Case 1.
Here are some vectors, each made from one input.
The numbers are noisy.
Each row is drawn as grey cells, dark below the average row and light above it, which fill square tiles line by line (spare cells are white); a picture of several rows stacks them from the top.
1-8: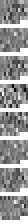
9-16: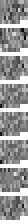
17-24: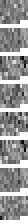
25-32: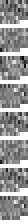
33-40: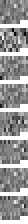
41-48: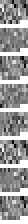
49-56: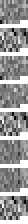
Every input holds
either a fixed value, or a node of an 8-node tree.
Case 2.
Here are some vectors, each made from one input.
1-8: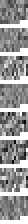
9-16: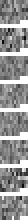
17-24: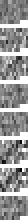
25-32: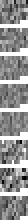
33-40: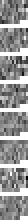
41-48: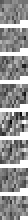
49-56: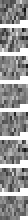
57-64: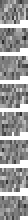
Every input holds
a point on an 11-point line.
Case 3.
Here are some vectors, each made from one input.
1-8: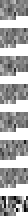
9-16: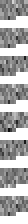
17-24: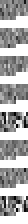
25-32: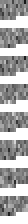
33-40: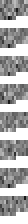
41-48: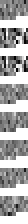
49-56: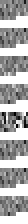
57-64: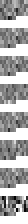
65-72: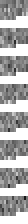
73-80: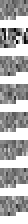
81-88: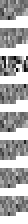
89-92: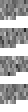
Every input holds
either a fixed value, or three true/false values.
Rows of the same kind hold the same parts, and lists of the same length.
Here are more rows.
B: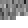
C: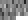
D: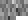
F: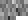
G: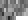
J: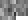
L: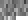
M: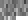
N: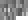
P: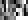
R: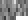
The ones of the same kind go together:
B, C, D, F, G, J, L, M, N, R
P

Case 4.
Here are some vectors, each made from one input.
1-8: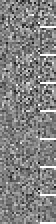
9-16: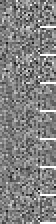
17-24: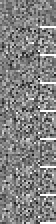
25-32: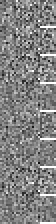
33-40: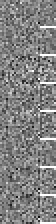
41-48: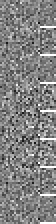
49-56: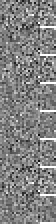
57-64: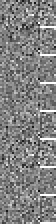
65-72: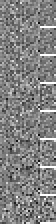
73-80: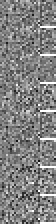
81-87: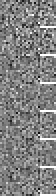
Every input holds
a point on a 6-point line.
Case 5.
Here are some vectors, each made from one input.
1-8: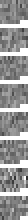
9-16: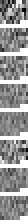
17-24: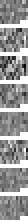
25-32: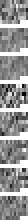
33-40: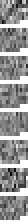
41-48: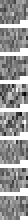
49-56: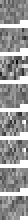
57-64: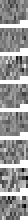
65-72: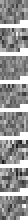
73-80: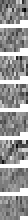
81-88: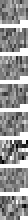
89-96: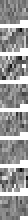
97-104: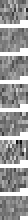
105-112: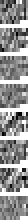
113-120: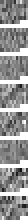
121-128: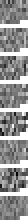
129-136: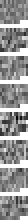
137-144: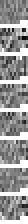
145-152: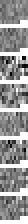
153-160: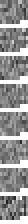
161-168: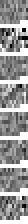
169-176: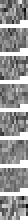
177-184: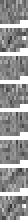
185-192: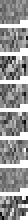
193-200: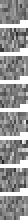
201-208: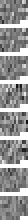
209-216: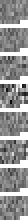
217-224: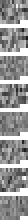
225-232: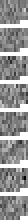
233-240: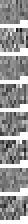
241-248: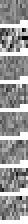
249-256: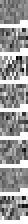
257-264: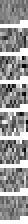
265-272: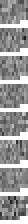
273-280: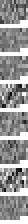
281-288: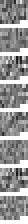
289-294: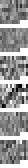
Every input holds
one of 5 labels.
